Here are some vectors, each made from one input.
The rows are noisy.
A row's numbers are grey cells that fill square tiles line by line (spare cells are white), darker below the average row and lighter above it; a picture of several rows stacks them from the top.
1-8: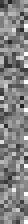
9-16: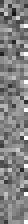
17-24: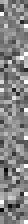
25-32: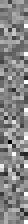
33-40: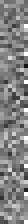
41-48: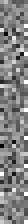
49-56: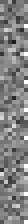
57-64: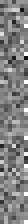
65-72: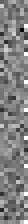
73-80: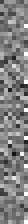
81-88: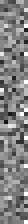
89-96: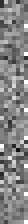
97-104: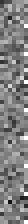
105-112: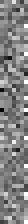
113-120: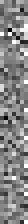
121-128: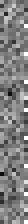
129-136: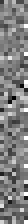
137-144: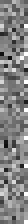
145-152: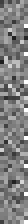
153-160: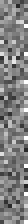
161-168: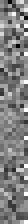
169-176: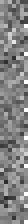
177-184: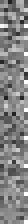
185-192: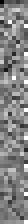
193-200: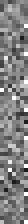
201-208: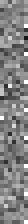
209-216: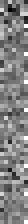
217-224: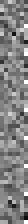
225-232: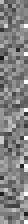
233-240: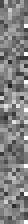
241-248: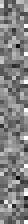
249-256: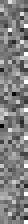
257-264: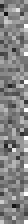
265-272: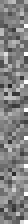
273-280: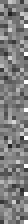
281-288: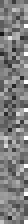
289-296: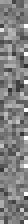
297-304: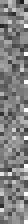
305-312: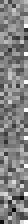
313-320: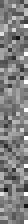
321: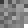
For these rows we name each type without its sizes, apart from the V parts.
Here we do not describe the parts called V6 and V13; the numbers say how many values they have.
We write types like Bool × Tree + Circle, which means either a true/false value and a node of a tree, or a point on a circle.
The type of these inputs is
(Bool × Bool × Bool × Bool + V13) × (Line + V6).
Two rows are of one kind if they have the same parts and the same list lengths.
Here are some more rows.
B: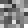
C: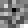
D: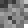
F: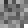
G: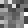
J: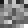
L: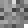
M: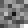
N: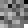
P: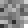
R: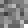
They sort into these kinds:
B, C, J, M, P
D, R
F, G, N
L

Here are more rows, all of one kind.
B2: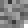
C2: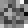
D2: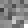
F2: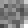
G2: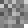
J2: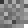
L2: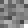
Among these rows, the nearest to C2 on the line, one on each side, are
B2 and D2.
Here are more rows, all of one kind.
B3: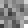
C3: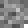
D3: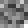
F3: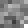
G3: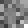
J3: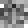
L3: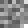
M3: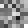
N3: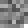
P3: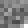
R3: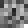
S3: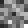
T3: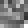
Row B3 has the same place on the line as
J3, L3 and M3.
